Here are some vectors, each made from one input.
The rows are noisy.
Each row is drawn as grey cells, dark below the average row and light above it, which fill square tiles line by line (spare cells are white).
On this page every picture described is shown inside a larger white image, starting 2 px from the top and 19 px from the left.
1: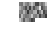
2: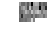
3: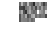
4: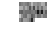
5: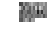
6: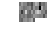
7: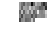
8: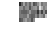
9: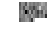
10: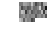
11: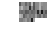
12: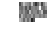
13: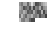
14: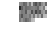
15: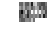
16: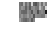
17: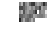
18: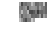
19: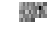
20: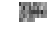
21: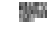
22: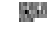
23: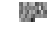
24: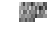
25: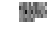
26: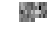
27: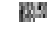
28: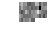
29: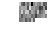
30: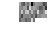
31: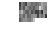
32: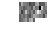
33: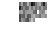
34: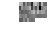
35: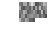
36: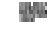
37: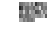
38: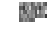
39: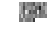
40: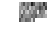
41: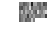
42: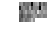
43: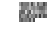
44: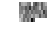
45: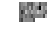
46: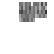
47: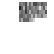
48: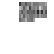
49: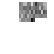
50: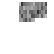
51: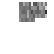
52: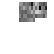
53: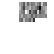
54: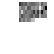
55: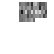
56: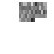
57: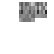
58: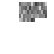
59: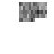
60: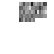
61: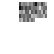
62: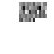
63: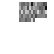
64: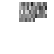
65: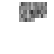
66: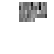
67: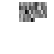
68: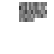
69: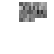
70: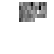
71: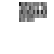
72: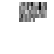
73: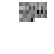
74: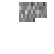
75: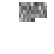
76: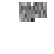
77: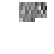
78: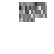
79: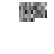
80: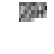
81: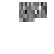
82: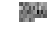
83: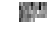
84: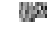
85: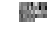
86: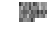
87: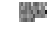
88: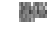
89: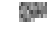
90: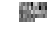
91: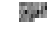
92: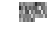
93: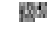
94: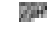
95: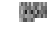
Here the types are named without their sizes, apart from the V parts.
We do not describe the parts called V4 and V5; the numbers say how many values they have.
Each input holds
a value of V5, together with either a point on a circle and a true/false value, or a value of V4.
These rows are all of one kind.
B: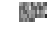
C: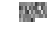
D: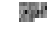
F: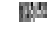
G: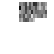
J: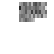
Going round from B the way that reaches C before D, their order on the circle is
B, F, G, J, C, D.
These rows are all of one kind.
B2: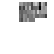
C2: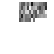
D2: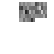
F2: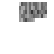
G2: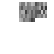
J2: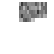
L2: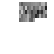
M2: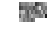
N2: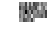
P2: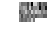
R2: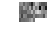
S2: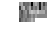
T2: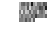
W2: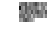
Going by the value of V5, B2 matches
P2, R2 and S2.
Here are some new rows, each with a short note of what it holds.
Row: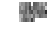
a value of V4 and a value of V5
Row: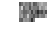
a value of V4 and a value of V5
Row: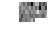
a point on a circle, a true/false value and a value of V5
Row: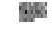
a point on a circle, a true/false value and a value of V5
